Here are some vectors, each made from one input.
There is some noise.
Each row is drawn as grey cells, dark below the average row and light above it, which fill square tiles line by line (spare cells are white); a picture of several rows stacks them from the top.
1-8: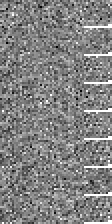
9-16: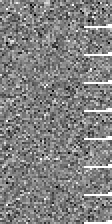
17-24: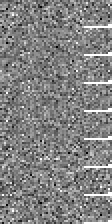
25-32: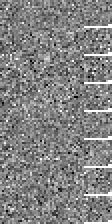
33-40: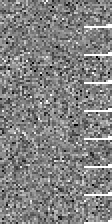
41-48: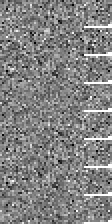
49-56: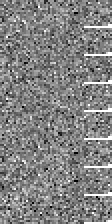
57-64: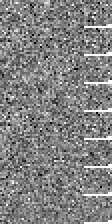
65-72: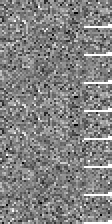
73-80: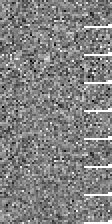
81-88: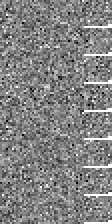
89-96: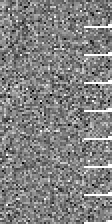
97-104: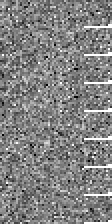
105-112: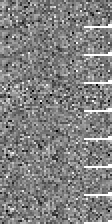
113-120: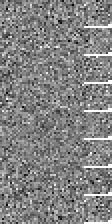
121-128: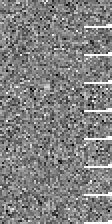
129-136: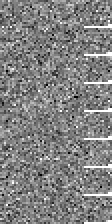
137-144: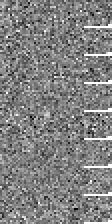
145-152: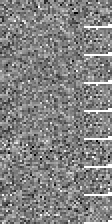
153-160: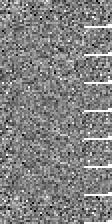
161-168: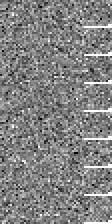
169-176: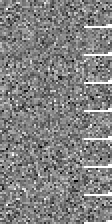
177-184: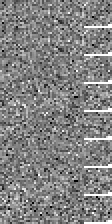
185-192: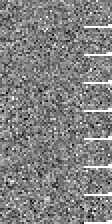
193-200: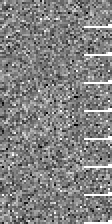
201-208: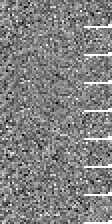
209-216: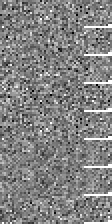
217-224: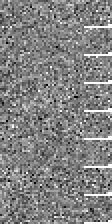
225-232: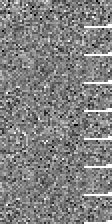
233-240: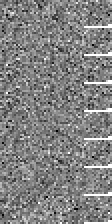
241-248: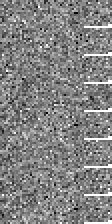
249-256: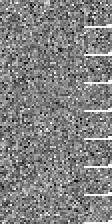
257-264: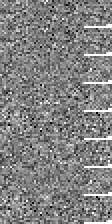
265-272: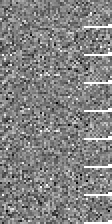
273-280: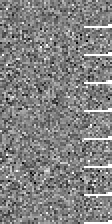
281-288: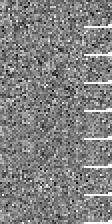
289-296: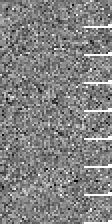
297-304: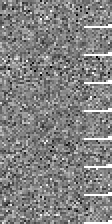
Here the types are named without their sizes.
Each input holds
a node of a tree and a true/false value.
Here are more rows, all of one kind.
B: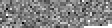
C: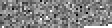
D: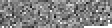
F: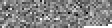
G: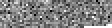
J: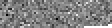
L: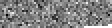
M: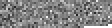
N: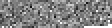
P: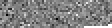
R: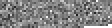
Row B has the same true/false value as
F and G.
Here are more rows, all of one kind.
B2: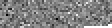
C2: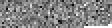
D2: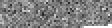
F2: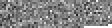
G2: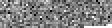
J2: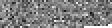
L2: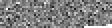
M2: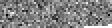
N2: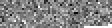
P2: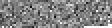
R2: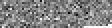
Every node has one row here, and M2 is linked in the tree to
B2.
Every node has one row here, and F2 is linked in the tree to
D2, N2, P2 and R2.
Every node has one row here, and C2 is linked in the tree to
B2.
